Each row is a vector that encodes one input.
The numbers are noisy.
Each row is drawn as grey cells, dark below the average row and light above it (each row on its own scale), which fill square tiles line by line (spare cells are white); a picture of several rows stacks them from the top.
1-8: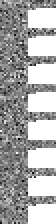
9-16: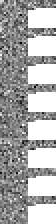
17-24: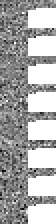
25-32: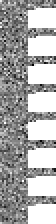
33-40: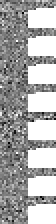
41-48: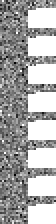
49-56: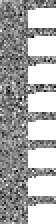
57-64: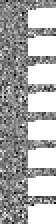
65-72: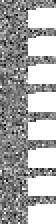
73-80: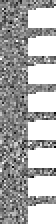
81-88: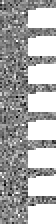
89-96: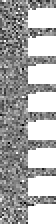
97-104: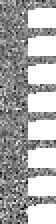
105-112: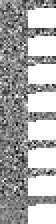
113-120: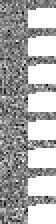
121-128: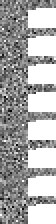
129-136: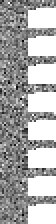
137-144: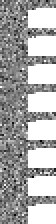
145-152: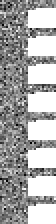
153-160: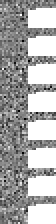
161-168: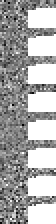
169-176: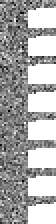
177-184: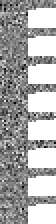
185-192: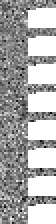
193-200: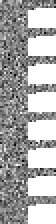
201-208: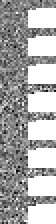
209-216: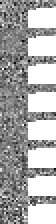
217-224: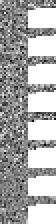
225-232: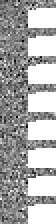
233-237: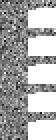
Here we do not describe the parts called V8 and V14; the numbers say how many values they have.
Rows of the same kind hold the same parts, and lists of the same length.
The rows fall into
2 kinds.
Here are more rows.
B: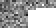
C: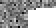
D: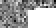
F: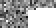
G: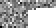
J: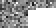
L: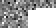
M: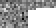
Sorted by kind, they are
B, D, J, L
C, F, G, M

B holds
a point on a 6-point circle, a true/false value and a value of V8.
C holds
a value of V8 and a value of V14.
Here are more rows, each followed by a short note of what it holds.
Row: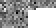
a value of V8 and a value of V14
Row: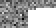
a value of V8 and a value of V14
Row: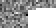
a point on a 6-point circle, a true/false value and a value of V8
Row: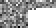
a value of V8 and a value of V14
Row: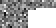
a value of V8 and a value of V14
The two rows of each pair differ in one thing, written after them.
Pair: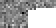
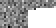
the value of V8
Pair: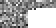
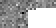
the value of V8
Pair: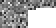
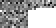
the value of V8
